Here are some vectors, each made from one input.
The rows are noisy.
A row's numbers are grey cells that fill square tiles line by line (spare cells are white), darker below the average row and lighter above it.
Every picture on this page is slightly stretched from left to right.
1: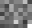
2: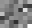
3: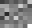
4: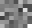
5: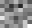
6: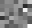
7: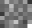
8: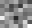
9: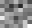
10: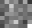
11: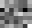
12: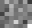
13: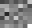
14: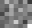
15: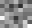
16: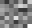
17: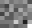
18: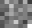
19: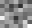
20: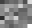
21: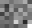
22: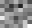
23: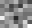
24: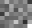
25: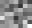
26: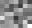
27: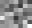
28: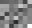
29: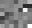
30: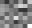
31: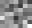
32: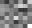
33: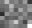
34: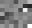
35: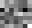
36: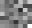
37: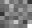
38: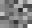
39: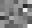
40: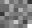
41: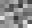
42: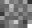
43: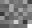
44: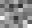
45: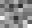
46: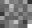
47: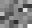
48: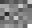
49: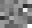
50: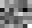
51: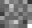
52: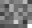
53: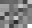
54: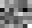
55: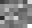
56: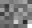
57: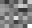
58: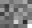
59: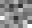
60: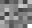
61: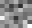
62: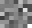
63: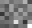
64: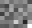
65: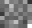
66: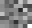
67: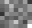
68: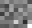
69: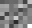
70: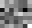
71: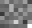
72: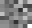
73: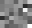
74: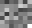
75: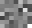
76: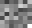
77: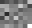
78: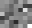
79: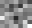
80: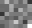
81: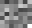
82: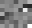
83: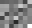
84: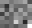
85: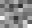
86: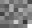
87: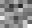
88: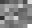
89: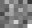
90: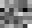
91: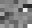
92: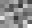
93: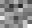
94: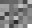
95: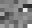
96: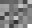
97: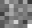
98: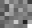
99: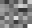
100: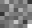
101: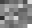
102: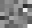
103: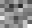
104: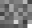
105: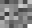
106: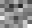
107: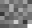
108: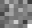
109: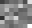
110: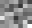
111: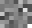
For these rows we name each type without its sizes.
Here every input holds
either a label and a true/false value, or a list of points on a line.
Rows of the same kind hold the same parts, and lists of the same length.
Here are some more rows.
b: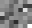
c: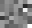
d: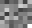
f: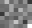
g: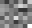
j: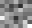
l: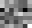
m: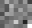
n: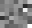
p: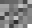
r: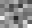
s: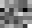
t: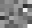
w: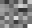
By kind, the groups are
b, c, d, g, n, p, t, w
f, m
j, r
l, s

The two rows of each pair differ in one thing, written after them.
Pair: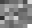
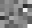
the true/false value
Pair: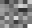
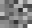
the true/false value
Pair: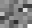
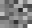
the label
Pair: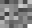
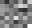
the label
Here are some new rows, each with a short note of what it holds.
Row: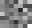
a label and a true/false value
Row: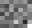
a list of two items
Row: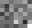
a list of two items
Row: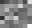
a label and a true/false value
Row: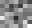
a list of one item
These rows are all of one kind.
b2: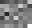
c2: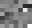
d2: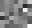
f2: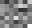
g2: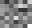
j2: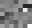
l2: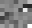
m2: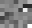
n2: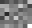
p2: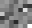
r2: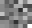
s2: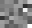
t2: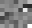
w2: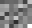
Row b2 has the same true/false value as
f2, g2, n2 and w2.
